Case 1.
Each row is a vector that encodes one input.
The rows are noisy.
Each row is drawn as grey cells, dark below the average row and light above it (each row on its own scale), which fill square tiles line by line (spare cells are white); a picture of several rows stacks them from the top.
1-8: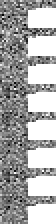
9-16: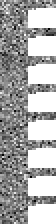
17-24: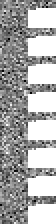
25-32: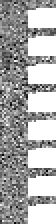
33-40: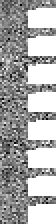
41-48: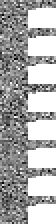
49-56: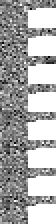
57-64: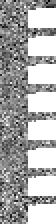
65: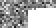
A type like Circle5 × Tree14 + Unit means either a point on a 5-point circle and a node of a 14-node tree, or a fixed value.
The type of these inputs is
Bool × Bool × Bool + Tree8.
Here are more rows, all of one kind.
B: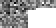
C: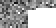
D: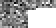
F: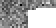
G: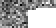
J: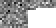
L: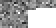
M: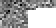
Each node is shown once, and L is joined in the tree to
C and D.
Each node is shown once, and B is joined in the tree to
D.
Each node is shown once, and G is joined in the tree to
D and F.
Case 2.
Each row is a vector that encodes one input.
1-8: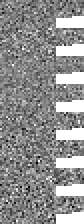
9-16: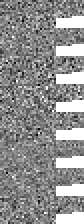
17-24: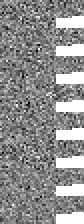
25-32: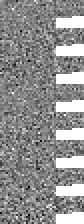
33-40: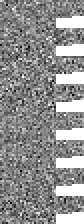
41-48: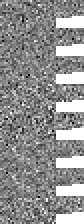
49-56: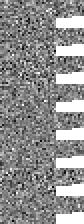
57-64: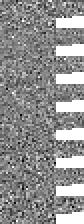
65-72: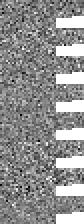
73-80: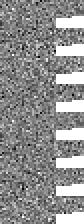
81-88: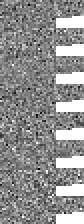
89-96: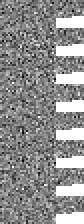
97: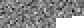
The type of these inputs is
Circle11 + Label7.
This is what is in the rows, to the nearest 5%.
About 60% of them hold a point on an 11-point circle. The rest hold one of 7 labels.
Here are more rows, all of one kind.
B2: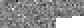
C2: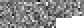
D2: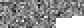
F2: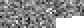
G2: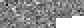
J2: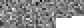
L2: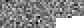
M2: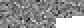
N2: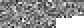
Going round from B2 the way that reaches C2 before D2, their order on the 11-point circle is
B2, G2, N2, C2, D2, M2, F2, J2, L2.
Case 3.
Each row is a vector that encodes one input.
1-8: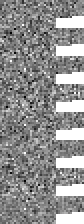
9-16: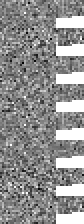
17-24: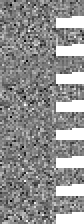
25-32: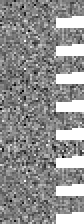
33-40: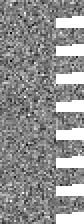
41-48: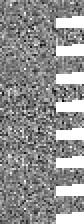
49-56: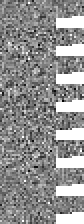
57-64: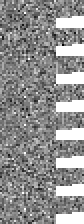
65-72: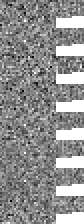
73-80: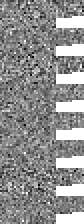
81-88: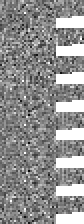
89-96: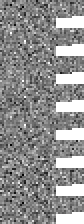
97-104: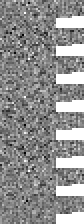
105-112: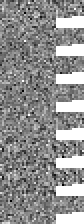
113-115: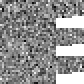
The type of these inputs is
List2(Line5).
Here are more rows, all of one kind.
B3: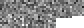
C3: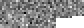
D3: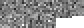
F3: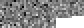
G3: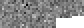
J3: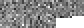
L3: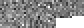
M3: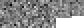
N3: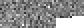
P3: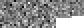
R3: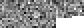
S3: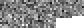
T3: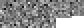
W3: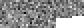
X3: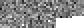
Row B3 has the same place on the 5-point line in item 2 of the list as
M3, P3, S3 and T3.
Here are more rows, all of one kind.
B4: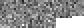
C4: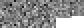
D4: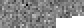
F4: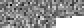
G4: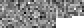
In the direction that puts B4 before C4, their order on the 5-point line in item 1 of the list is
G4, D4, B4, F4, C4.
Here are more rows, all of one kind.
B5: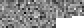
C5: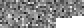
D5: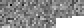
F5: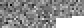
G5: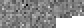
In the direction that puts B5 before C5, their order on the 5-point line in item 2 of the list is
B5, C5, F5, D5, G5.
